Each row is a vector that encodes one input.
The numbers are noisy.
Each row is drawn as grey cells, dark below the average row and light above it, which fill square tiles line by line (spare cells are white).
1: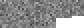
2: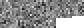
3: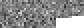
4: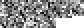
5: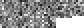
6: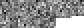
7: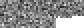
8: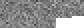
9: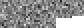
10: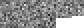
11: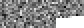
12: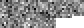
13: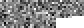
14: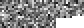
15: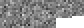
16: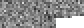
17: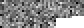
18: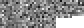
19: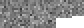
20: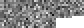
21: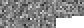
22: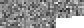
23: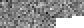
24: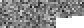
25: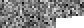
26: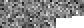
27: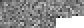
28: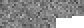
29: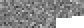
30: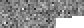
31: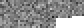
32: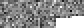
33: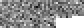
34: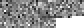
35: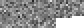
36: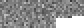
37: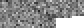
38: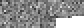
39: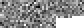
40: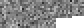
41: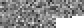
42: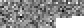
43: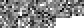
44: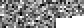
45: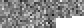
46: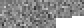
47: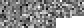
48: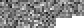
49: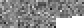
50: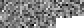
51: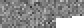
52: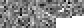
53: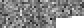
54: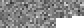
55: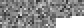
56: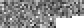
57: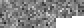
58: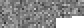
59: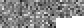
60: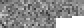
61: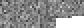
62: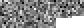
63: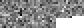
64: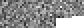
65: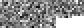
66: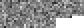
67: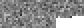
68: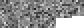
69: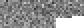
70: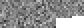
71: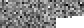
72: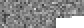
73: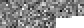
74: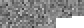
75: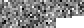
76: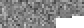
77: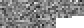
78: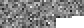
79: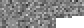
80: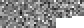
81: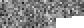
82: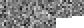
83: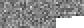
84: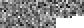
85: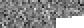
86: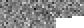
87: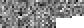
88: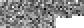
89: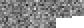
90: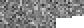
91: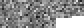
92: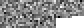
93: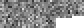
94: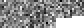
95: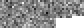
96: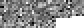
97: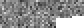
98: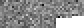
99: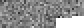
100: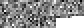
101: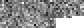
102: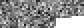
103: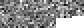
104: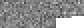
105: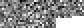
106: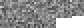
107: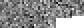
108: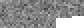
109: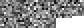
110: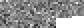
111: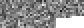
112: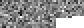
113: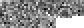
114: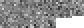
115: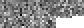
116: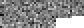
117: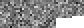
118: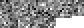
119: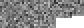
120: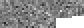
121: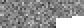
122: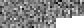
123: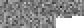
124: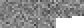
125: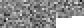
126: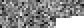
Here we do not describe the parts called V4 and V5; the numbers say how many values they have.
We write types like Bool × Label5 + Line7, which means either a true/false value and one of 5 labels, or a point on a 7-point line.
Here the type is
Bool × Bool × Bool + Line6 × V4 + V5.
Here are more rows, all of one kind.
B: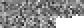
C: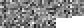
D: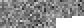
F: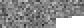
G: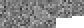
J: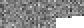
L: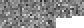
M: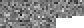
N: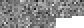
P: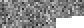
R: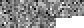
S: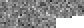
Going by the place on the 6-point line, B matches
F and N.
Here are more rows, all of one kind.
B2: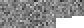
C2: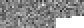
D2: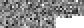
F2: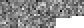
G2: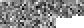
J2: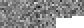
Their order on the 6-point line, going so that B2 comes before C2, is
J2, B2, G2, D2, C2, F2.
